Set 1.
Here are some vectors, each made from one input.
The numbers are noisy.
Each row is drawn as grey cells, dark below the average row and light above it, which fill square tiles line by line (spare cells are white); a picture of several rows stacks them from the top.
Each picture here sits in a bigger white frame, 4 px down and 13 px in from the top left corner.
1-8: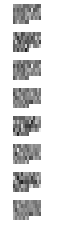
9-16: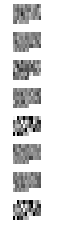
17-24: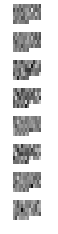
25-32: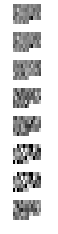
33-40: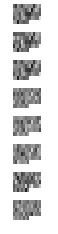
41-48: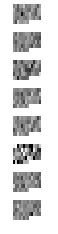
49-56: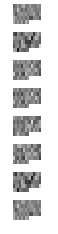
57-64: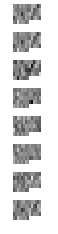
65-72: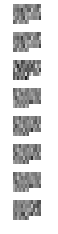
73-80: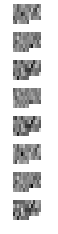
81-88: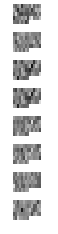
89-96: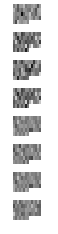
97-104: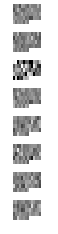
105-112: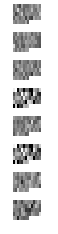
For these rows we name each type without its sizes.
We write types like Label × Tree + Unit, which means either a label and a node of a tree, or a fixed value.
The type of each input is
List(Line).
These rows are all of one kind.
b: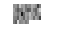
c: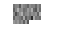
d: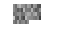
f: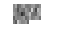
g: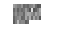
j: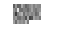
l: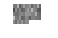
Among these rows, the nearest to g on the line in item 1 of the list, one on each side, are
b and d.
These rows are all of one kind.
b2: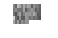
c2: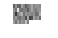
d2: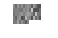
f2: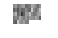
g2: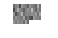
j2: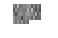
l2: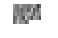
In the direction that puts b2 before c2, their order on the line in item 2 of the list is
b2, c2, f2, g2, j2, d2, l2.
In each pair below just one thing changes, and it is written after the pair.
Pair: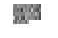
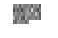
the place on the line in item 2 of the list
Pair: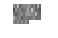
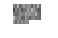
the place on the line in item 2 of the list
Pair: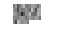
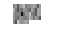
the place on the line in item 2 of the list
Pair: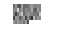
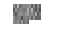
the place on the line in item 1 of the list
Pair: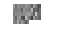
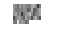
the place on the line in item 1 of the list
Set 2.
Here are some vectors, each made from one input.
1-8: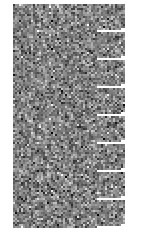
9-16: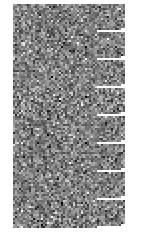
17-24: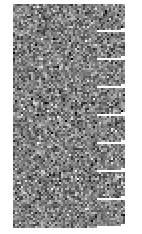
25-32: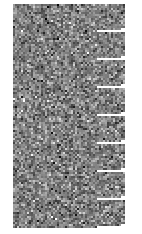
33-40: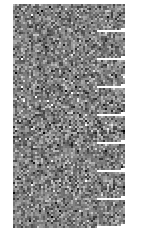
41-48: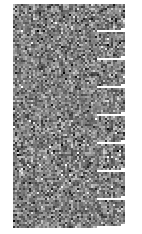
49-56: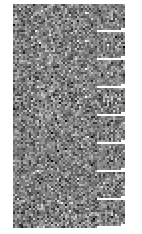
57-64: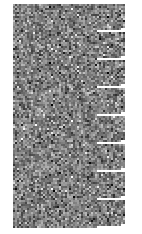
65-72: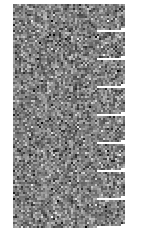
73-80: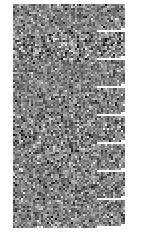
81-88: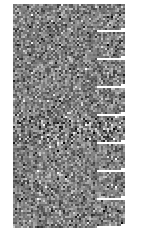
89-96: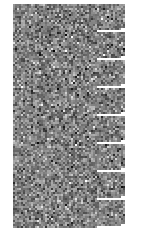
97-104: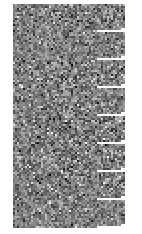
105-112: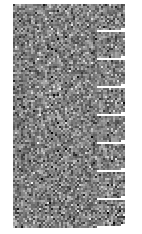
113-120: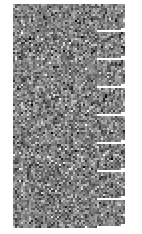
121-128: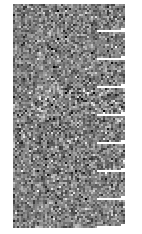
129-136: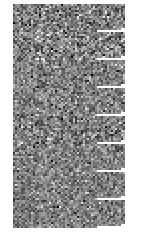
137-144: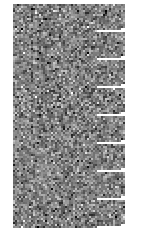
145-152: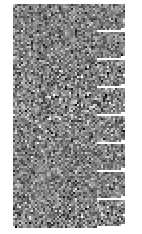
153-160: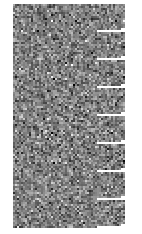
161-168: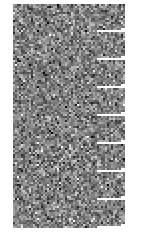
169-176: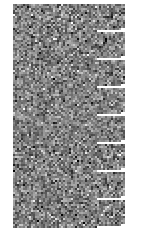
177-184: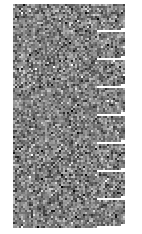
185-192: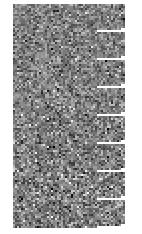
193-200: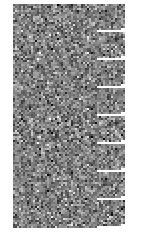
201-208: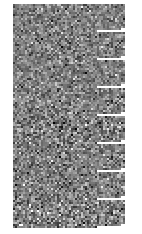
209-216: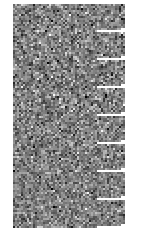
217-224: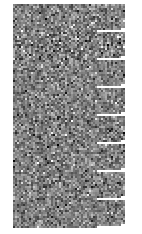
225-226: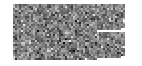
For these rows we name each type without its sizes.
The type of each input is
Bool × Bool × Bool × Bool + Line.
